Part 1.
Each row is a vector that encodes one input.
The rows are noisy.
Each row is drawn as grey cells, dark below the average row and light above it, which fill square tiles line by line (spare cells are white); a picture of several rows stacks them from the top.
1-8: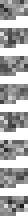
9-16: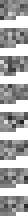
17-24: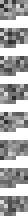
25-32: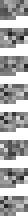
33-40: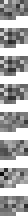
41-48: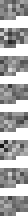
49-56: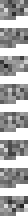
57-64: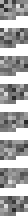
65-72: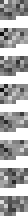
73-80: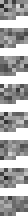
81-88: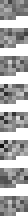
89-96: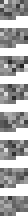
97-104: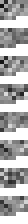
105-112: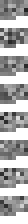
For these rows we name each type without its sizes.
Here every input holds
a point on each of two lines.
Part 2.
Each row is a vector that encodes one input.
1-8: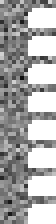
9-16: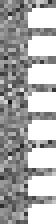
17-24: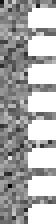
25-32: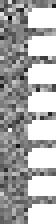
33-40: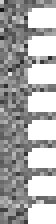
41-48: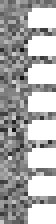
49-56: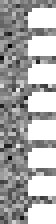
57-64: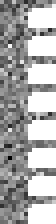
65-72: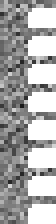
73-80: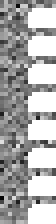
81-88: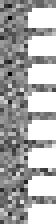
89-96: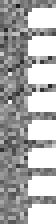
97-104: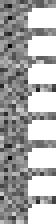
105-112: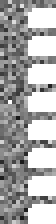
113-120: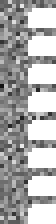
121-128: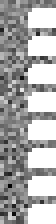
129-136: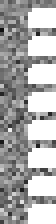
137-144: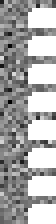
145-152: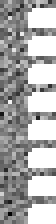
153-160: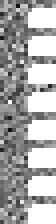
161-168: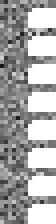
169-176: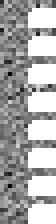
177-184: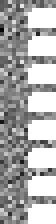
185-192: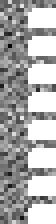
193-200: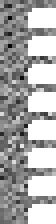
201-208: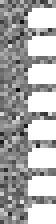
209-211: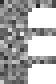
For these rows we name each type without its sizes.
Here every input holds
a node of a tree.
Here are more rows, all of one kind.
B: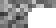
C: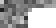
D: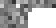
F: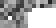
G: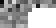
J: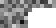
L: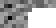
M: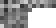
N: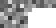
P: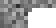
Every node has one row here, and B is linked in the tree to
P.
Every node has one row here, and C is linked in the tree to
L.
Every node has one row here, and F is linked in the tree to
M.
